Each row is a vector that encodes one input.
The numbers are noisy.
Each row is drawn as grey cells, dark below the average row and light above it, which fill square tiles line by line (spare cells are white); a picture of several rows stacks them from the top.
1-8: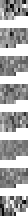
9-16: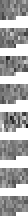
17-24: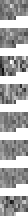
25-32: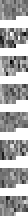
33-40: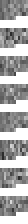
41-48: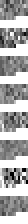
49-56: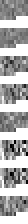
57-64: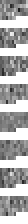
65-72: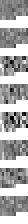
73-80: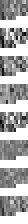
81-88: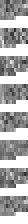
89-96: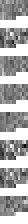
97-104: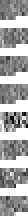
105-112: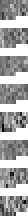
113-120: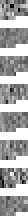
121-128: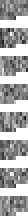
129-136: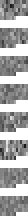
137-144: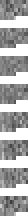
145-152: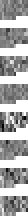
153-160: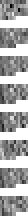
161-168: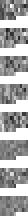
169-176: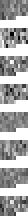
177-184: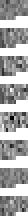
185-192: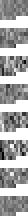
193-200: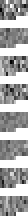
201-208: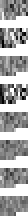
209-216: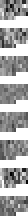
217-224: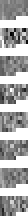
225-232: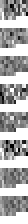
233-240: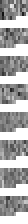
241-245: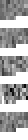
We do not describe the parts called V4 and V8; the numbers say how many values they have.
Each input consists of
a true/false value, together with either a point on a 6-point circle and a value of V4, or a point on a 5-point line and a value of V8.
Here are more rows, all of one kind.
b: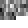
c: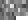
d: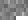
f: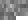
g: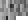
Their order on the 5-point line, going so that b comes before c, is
g, b, c, f, d.
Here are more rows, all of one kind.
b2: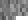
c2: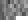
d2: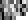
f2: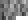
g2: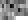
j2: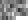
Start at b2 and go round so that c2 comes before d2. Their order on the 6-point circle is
b2, g2, f2, c2, j2, d2.
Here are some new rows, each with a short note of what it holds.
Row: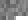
a point on a 6-point circle, a true/false value and a value of V4
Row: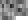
a point on a 6-point circle, a true/false value and a value of V4
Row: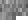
a point on a 5-point line, a true/false value and a value of V8
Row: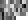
a point on a 5-point line, a true/false value and a value of V8
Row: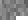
a point on a 5-point line, a true/false value and a value of V8
